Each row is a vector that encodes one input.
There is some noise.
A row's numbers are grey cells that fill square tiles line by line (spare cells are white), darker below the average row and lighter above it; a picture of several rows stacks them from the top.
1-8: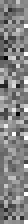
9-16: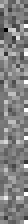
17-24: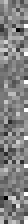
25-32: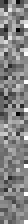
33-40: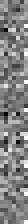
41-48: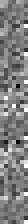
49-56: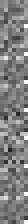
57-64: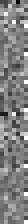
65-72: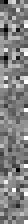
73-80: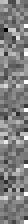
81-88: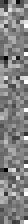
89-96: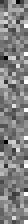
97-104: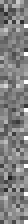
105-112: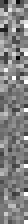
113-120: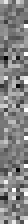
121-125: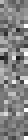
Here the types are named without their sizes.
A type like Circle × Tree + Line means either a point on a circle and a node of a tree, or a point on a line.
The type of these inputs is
Bool × (Label + Line) + Tree.
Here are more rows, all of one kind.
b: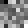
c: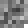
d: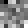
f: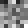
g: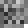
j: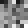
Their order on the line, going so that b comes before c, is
g, b, d, f, c, j.
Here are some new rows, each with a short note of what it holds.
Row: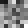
a point on a line and a true/false value
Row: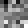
a label and a true/false value
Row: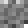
a node of a tree
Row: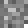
a node of a tree
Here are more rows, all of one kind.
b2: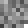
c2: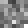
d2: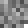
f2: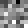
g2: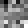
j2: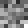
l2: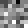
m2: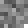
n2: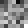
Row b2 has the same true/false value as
c2, d2 and m2.
